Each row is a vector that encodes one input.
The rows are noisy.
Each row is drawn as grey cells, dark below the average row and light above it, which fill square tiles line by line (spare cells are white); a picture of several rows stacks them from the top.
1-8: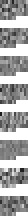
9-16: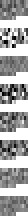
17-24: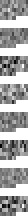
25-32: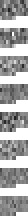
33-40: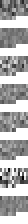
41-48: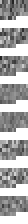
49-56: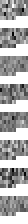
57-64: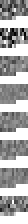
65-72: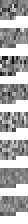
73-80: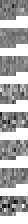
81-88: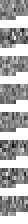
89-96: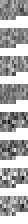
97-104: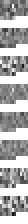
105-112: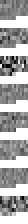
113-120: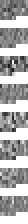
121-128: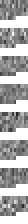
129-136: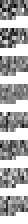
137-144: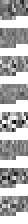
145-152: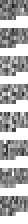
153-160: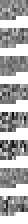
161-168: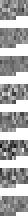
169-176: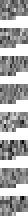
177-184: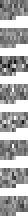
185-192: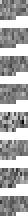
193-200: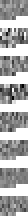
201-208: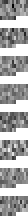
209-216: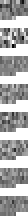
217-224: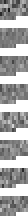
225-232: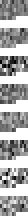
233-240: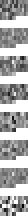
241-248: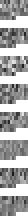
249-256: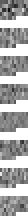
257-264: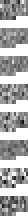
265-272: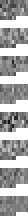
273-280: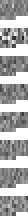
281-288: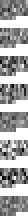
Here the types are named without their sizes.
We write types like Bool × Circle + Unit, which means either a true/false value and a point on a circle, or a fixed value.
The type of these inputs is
List(Line).
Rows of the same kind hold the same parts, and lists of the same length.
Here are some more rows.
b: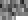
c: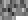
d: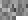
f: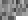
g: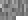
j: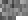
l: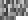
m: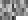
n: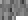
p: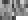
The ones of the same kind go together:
b, c, d, m, p
f
g, j, n
l

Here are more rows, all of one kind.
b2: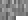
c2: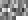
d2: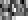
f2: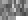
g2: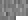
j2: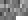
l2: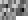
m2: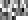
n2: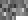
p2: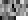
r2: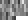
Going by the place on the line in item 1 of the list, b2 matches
c2, g2, n2 and r2.
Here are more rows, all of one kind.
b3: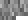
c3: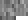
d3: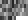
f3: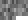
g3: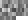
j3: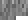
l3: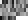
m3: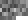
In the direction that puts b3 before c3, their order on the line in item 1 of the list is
m3, b3, l3, f3, d3, g3, j3, c3.
